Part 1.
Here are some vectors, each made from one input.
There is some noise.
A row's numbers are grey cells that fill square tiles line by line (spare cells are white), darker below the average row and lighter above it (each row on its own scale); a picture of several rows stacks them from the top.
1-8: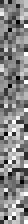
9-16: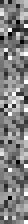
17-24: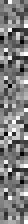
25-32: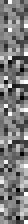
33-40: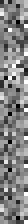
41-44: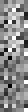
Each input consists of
a point on a 5-point line.
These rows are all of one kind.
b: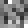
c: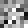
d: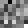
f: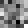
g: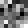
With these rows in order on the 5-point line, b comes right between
c and g.
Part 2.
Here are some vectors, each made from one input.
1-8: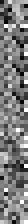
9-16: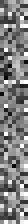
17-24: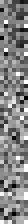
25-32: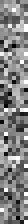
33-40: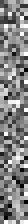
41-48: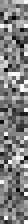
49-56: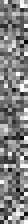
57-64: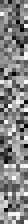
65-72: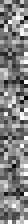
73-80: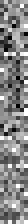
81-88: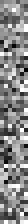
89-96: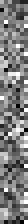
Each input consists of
a point on a 15-point circle.
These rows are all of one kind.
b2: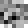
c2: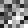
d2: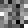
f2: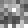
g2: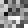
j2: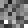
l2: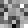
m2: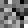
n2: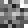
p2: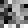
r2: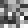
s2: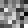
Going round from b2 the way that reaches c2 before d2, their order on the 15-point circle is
b2, f2, r2, p2, c2, g2, s2, m2, j2, d2, n2, l2.
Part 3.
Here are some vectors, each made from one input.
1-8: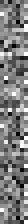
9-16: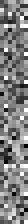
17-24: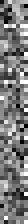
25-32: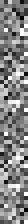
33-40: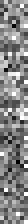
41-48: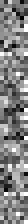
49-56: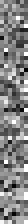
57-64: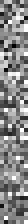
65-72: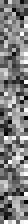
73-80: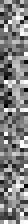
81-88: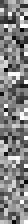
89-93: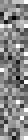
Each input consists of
a point on a 15-point circle.
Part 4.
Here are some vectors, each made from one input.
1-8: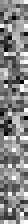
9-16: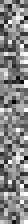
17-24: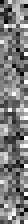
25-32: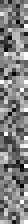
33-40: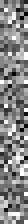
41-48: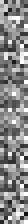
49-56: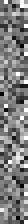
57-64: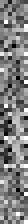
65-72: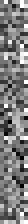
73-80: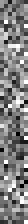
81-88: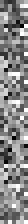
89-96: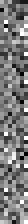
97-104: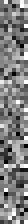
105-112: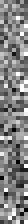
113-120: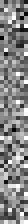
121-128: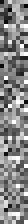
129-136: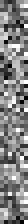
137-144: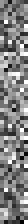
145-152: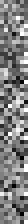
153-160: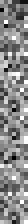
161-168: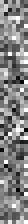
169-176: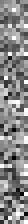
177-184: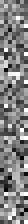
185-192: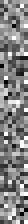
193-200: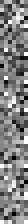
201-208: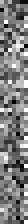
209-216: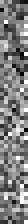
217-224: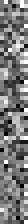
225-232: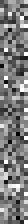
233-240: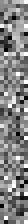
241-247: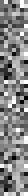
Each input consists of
a point on a 15-point circle.
